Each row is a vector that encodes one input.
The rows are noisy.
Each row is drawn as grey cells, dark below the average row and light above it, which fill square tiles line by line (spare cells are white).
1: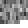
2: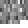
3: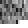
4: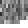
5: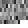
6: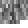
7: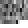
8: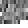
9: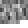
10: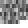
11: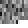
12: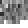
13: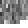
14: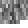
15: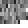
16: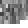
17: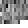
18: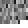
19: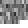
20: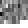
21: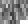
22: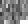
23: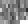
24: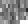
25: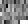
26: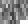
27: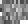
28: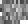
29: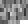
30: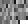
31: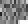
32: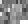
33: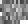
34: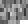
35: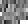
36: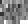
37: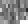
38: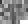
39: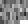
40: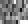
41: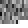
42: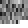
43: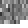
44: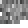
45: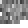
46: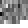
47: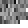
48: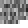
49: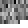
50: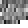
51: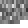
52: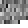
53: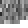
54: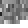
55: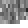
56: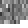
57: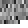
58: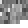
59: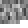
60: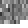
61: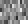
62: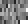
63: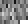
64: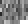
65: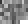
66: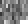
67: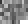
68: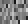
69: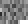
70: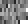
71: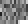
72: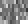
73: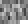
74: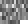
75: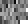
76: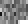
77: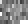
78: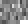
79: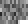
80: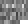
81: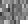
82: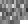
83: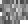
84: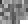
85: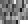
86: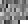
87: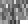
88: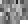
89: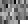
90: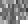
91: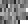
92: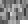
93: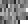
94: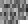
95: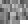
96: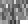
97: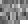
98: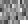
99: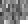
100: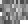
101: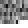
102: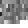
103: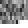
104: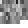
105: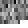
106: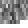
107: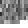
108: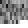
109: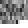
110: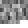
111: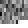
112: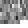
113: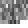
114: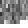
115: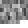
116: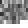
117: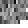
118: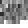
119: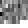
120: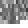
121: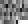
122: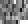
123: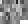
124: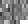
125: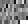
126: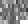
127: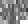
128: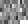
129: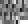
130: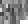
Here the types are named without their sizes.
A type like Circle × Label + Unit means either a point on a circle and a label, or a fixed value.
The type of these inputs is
(Bool × Bool × Bool + Line) × Line.
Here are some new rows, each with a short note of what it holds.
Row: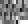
a point on a line and three true/false values
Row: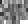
a point on each of two lines
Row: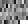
a point on each of two lines
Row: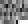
a point on a line and three true/false values
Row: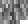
a point on a line and three true/false values
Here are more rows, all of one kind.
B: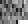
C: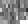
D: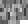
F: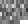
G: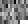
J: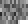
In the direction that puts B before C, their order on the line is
B, J, C, F, D, G.
